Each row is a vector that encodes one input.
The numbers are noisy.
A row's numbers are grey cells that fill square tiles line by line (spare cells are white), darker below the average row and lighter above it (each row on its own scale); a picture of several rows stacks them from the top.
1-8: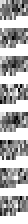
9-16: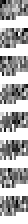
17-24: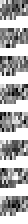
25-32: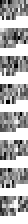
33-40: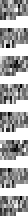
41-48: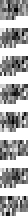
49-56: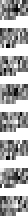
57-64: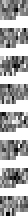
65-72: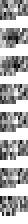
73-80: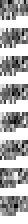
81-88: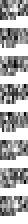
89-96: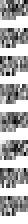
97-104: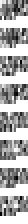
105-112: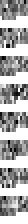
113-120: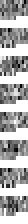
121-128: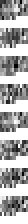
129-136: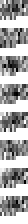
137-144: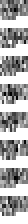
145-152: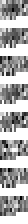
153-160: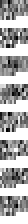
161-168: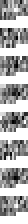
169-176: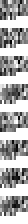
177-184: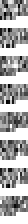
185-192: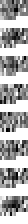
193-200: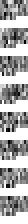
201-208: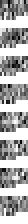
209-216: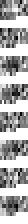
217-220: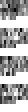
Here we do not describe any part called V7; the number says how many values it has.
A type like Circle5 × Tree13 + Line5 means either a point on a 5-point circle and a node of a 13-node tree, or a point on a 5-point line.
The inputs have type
Bool × Bool × Bool × Bool × V7 + Label10 × Label10.
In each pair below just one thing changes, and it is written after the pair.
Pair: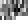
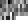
one of the four true/false values
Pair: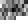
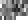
one of the four true/false values
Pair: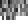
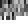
the value of V7
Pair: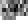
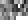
the value of V7
